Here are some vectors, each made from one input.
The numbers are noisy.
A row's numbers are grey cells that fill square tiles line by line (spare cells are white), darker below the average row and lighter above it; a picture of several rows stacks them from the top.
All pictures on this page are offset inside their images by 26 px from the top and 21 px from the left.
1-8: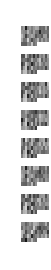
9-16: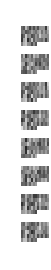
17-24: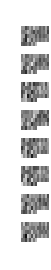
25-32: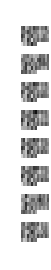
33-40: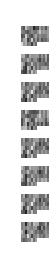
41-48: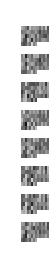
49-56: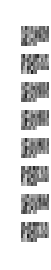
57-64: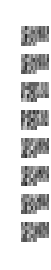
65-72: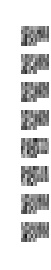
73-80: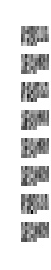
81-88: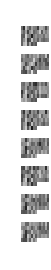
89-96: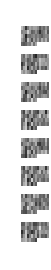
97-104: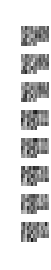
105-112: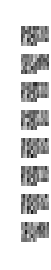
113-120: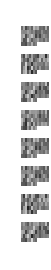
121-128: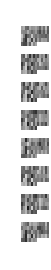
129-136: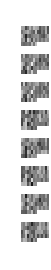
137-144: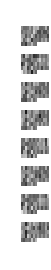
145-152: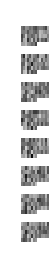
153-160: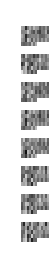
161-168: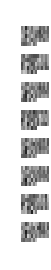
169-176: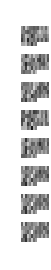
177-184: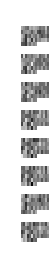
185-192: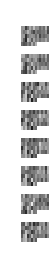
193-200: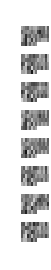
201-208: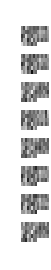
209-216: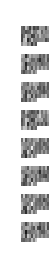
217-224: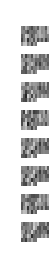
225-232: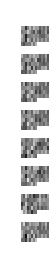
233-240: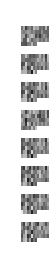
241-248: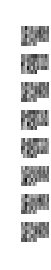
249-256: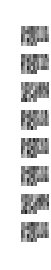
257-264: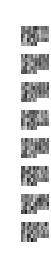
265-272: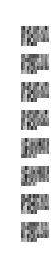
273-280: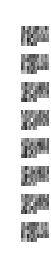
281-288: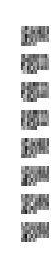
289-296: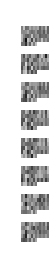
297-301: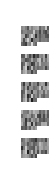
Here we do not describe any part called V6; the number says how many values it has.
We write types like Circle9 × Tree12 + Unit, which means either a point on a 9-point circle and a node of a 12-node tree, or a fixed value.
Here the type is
Bool × Tree10 + Label10 × V6.
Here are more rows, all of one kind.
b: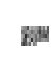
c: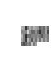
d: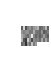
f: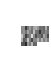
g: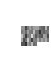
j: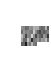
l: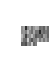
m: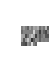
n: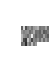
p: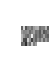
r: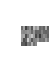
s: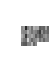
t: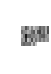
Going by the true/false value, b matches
c and t.
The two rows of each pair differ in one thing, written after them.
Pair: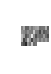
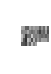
the true/false value
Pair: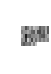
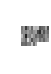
the true/false value
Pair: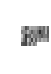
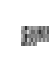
the node of the tree
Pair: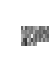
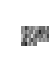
the node of the tree
